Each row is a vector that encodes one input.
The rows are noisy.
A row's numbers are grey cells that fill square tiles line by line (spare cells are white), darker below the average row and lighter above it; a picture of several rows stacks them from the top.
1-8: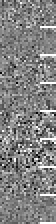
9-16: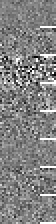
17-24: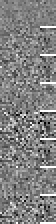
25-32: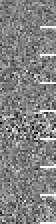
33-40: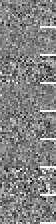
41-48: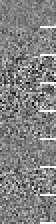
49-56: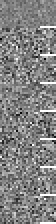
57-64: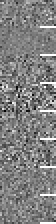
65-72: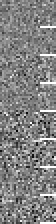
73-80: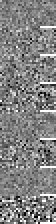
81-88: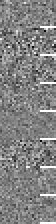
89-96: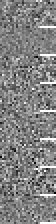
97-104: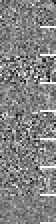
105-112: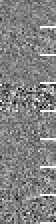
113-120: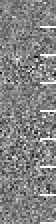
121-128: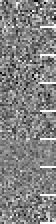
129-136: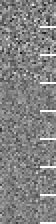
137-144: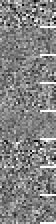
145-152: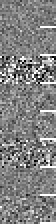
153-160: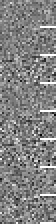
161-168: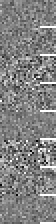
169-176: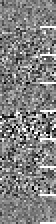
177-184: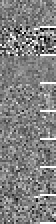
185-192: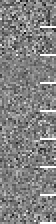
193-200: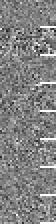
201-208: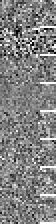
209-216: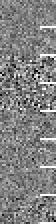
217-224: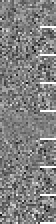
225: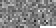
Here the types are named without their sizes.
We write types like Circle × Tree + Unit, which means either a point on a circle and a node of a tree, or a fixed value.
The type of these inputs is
Bool × Bool × Bool × (Circle + Unit) + Line × Line + Unit.
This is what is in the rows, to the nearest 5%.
About 5% of them hold a fixed value. About 25% of them hold a point on each of two lines. The rest hold three true/false values, together with either a point on a circle, or a fixed value.
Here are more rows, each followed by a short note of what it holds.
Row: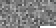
three true/false values
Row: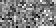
a fixed value
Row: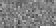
three true/false values
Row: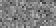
a point on a circle and three true/false values
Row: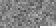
a point on a circle and three true/false values
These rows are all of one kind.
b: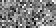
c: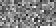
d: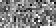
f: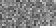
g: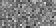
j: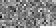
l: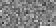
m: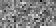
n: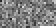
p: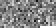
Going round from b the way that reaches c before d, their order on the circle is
b, j, c, n, l, m, p, d, f, g.
